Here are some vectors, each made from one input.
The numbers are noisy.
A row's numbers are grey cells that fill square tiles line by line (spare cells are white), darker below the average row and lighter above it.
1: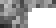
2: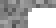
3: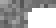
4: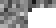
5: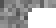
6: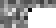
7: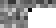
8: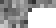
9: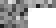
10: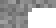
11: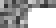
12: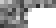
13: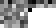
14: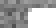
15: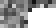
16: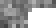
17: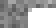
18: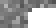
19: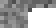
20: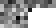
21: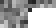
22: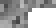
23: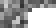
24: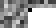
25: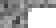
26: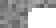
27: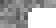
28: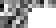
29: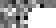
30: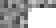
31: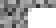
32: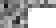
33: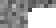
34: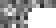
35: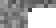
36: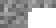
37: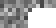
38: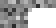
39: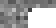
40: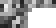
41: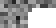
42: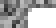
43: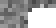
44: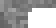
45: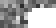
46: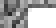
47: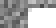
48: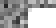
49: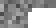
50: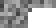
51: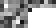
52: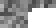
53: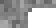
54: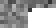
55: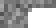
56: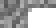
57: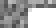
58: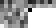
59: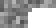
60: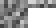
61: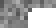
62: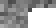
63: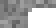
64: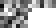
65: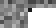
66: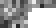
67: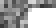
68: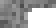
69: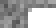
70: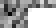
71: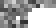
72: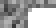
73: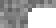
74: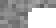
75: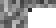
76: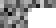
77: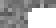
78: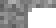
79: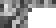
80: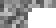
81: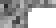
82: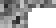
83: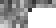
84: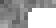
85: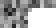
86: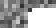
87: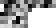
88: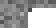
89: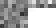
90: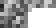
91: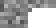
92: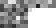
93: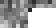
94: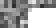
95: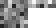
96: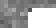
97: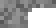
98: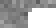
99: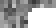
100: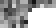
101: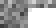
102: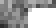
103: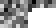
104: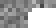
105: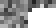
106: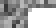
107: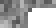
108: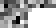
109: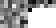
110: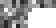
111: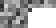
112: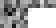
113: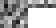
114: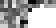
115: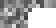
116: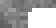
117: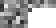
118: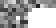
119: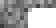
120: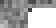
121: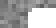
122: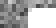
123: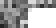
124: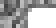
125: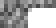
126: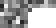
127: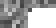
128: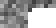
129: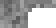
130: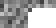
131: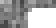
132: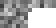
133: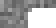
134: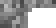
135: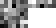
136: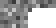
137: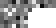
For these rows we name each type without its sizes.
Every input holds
either a point on a circle, or a point on a line.
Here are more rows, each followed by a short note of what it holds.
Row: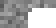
a point on a circle
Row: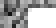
a point on a circle
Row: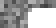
a point on a line
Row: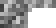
a point on a circle
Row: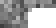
a point on a line
